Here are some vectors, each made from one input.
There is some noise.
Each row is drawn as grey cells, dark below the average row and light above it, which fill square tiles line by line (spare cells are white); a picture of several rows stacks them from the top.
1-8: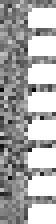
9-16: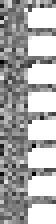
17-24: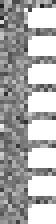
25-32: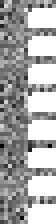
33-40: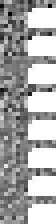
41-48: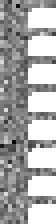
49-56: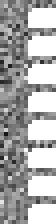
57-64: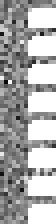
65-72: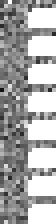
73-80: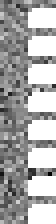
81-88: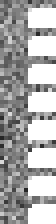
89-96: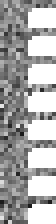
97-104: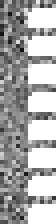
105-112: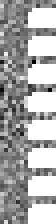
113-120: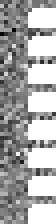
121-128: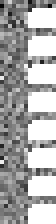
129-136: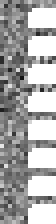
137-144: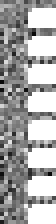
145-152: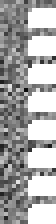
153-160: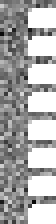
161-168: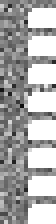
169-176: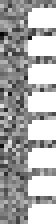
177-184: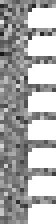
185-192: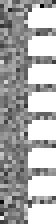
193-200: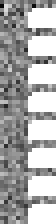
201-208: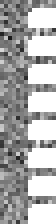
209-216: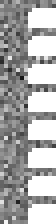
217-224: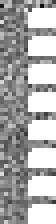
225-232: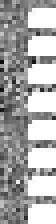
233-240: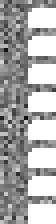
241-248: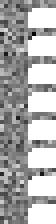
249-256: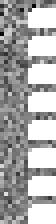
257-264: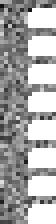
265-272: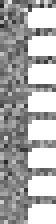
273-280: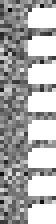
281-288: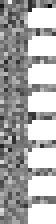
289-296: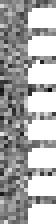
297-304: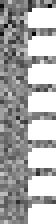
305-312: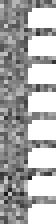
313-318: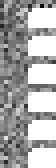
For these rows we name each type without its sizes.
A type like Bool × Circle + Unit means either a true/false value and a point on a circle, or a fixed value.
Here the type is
Bool × Circle + Line.
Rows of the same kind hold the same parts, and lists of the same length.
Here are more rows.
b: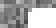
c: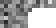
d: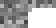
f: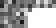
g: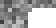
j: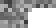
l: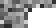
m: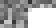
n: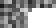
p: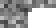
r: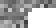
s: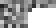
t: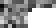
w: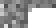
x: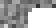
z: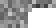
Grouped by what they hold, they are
b, c, d, g, j, m, p, r, w, x, z
f, l, n, s, t

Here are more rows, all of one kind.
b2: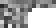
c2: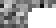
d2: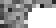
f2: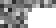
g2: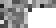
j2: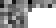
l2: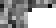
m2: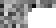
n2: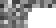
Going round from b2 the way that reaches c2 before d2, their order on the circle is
b2, m2, c2, n2, d2, g2, f2, j2, l2.
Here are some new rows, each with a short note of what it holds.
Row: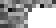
a point on a circle and a true/false value
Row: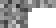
a point on a line
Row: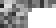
a point on a circle and a true/false value
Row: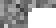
a point on a line
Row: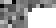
a point on a circle and a true/false value
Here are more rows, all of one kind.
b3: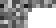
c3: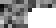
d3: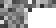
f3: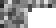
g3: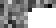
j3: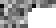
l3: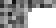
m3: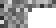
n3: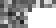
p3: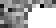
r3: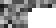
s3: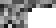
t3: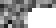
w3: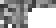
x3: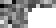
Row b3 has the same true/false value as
f3, g3, l3 and n3.
